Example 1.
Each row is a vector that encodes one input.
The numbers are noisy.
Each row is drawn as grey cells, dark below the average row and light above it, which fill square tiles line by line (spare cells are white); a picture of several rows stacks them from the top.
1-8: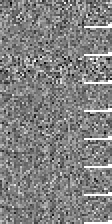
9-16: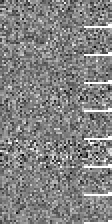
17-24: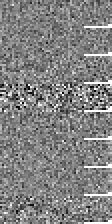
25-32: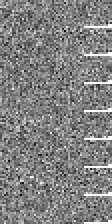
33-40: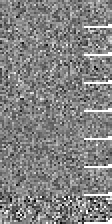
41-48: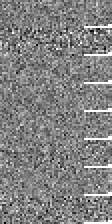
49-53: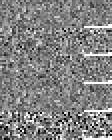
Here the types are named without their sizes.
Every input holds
a point on a circle.
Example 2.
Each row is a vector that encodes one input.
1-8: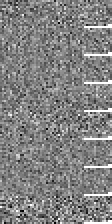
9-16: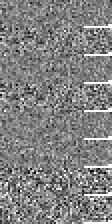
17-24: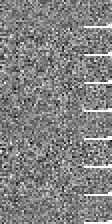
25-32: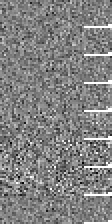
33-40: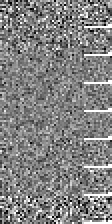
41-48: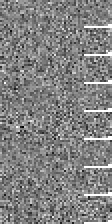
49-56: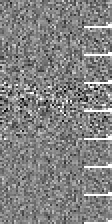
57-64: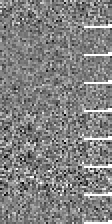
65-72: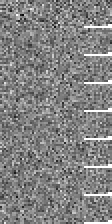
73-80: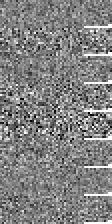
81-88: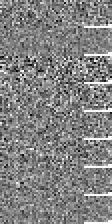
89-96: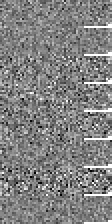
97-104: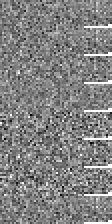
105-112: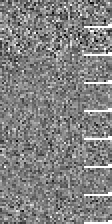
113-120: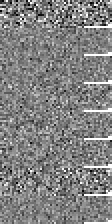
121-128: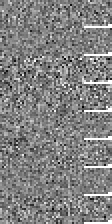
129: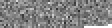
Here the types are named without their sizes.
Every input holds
a point on a circle.
